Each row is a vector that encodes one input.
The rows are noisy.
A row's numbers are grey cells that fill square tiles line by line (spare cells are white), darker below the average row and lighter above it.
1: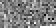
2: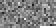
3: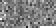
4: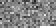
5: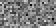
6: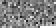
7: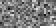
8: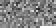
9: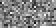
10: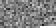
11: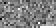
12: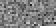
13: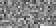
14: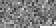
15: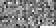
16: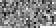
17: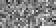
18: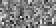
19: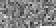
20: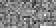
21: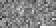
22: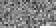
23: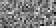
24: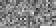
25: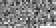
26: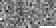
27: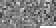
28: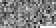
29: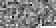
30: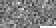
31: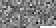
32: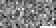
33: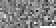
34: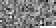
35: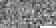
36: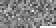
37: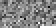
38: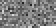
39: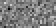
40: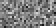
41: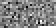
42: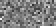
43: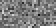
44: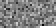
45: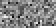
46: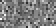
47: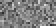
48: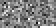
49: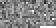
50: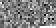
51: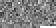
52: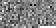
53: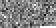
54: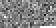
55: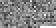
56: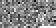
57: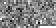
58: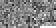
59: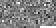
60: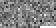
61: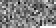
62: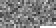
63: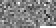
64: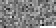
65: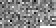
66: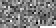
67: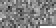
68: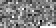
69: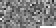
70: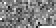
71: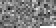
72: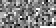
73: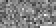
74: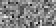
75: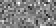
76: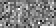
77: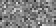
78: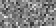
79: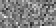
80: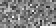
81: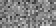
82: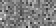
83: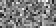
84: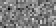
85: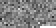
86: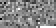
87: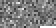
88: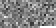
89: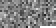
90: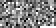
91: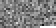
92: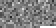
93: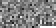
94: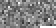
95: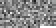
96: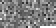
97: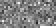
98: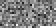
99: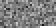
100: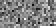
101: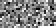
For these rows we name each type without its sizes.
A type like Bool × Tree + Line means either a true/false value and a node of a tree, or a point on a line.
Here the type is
Bool × Bool × Bool + (Circle + Unit) × Line.
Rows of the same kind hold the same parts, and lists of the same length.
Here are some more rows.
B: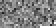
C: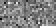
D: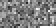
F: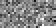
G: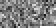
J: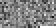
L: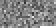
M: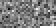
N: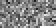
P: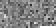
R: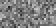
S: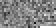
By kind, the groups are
B
C, F, J, L, N, S
D, G, M, P, R

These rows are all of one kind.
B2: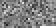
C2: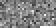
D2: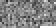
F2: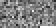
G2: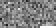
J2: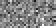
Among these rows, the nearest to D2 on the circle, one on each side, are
F2 and G2.
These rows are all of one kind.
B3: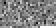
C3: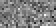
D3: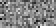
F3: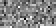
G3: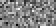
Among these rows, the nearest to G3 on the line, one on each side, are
D3 and F3.
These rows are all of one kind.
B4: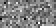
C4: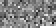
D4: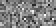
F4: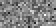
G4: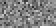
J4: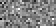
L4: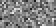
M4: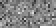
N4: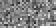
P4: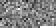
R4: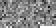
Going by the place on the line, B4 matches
C4, L4 and R4.
